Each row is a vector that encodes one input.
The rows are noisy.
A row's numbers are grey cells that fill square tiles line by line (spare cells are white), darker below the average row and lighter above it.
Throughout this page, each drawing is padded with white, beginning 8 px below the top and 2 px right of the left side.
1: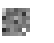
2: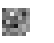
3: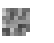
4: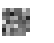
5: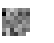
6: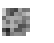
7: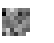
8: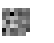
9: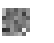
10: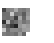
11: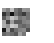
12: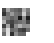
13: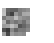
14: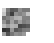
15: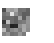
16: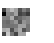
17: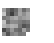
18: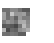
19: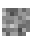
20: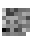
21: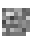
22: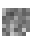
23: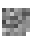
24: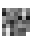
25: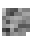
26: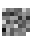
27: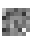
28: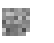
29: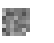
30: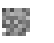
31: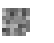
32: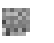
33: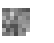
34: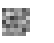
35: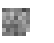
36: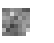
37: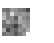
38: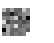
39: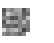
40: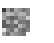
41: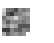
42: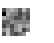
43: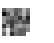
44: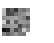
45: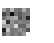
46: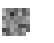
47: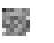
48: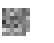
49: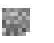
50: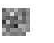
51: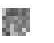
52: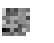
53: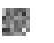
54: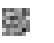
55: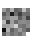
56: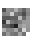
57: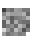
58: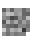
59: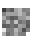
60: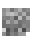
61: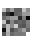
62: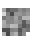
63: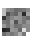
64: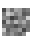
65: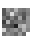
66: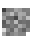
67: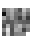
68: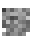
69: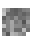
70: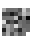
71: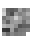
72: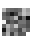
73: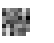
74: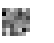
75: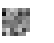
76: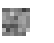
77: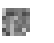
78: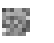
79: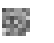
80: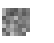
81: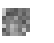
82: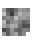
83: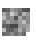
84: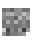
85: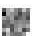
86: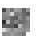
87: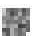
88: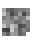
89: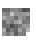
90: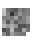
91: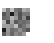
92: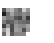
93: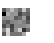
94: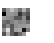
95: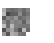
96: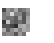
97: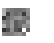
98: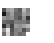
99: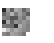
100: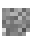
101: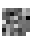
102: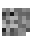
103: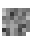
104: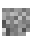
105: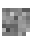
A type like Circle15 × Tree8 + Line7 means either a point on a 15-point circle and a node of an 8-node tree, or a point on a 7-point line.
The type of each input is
Bool × (Line4 + Line6).
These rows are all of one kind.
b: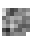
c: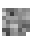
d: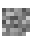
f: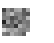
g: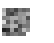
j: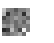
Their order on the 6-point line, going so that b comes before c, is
g, b, c, d, f, j.
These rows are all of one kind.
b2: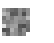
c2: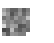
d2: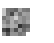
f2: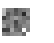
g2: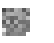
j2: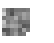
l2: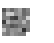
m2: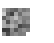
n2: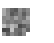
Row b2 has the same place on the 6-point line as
c2, l2 and n2.
